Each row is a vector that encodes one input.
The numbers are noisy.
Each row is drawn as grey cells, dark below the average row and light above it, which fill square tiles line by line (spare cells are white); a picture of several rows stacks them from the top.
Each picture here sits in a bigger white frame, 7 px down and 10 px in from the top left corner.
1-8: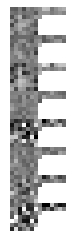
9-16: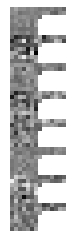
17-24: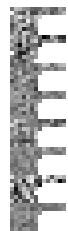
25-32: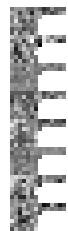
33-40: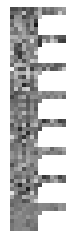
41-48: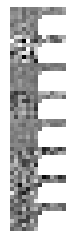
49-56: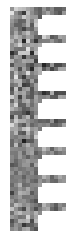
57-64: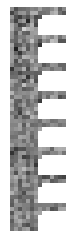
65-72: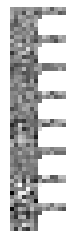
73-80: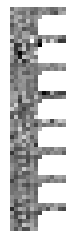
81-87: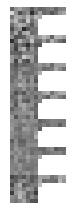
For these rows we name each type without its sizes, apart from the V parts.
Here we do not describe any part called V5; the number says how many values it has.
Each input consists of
a point on a line and a true/false value, together with either a point on a line, or a value of V5.
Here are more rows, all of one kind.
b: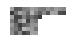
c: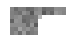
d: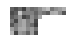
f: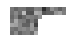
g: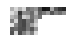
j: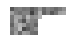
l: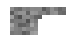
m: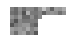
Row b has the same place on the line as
d and l.
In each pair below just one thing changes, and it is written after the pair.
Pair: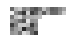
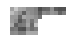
the value of V5
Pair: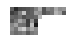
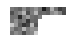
the value of V5
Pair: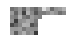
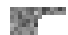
the place on the line
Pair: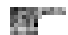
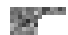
the place on the line
